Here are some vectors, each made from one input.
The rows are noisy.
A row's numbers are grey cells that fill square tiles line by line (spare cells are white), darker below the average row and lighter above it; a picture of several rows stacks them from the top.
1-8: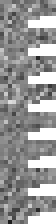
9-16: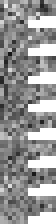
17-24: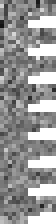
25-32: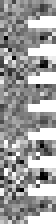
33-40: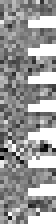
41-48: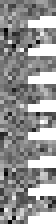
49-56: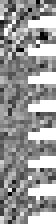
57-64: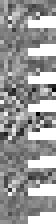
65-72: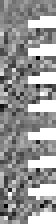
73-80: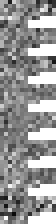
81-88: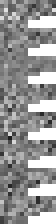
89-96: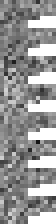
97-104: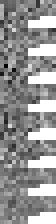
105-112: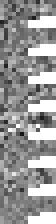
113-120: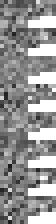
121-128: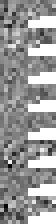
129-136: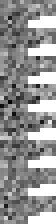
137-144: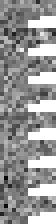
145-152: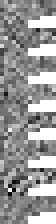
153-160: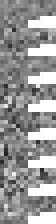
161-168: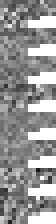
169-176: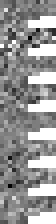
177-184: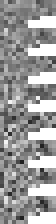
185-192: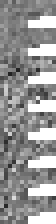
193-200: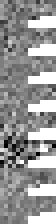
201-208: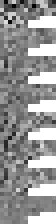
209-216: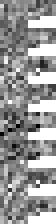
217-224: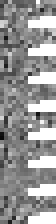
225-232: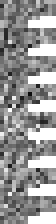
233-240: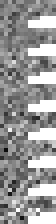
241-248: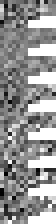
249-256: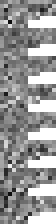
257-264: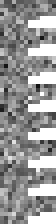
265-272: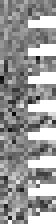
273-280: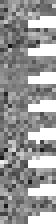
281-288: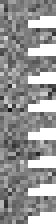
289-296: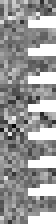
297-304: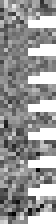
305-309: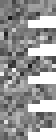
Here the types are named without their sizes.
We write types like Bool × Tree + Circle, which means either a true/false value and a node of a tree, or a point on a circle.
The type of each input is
Label + Line × (Tree + Unit).
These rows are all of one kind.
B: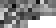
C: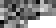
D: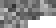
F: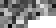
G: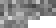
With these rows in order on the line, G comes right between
C and D.
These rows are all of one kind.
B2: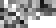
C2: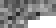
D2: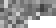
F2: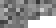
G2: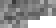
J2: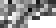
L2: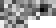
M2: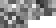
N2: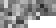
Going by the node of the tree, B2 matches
D2 and G2.
